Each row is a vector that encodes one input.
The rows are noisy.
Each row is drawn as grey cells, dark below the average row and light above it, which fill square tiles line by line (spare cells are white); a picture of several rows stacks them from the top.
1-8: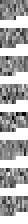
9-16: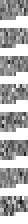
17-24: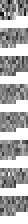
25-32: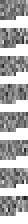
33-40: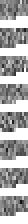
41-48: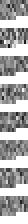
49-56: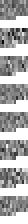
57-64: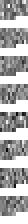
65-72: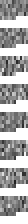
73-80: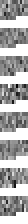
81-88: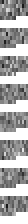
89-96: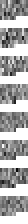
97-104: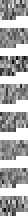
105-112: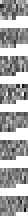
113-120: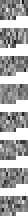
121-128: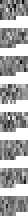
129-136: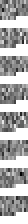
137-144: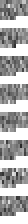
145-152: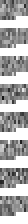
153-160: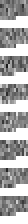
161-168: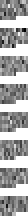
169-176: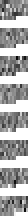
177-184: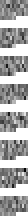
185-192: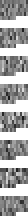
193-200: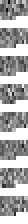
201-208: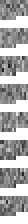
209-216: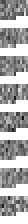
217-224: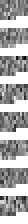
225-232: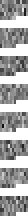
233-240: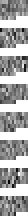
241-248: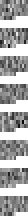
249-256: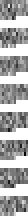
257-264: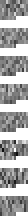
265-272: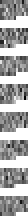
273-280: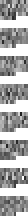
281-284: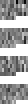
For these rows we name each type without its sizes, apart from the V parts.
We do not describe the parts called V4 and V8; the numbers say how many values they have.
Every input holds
a point on a line, together with either a point on a line and a value of V4, or a value of V8.
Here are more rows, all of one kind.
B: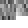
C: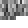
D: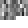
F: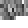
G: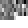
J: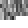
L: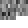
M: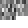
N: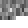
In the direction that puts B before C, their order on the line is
B, D, C, N, F, J, G, L, M.
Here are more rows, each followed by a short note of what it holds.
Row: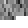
a point on a line and a value of V8
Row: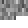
a point on each of two lines and a value of V4
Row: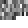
a point on a line and a value of V8
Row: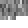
a point on each of two lines and a value of V4
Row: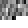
a point on a line and a value of V8
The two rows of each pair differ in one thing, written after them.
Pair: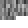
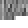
the value of V8
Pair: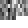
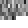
the value of V8
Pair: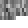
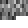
the place on the line
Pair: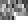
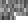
the value of V8
